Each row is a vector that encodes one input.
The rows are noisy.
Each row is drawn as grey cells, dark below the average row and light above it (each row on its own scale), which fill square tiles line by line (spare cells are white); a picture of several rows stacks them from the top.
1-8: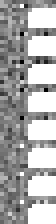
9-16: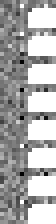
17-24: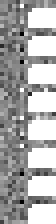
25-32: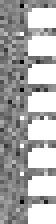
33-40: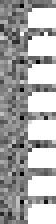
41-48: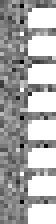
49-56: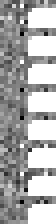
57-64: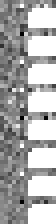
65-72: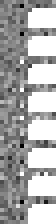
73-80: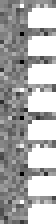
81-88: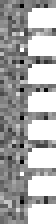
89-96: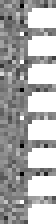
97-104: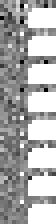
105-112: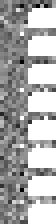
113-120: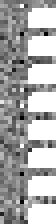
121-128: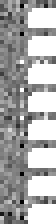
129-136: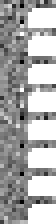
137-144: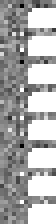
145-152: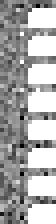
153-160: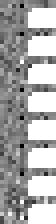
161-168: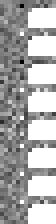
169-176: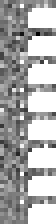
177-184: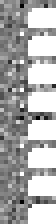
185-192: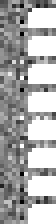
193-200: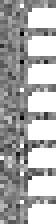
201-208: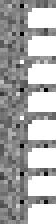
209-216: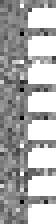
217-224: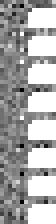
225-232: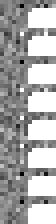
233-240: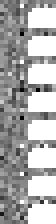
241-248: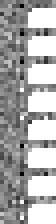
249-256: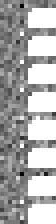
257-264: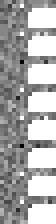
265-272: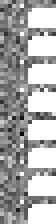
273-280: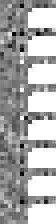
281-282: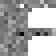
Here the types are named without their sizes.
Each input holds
a true/false value, together with either a fixed value, or a node of a tree.
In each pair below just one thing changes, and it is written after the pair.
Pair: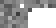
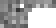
the node of the tree
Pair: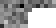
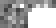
the true/false value
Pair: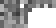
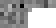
the true/false value
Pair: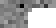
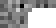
the node of the tree
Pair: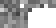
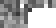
the node of the tree
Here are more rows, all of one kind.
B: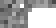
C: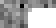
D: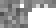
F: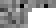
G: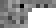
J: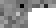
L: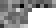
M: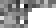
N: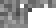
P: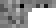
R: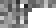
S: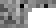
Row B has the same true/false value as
D, M, N and R.
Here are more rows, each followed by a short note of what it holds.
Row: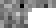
a node of a tree and a true/false value
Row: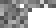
a true/false value
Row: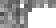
a node of a tree and a true/false value
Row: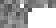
a node of a tree and a true/false value
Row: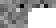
a node of a tree and a true/false value
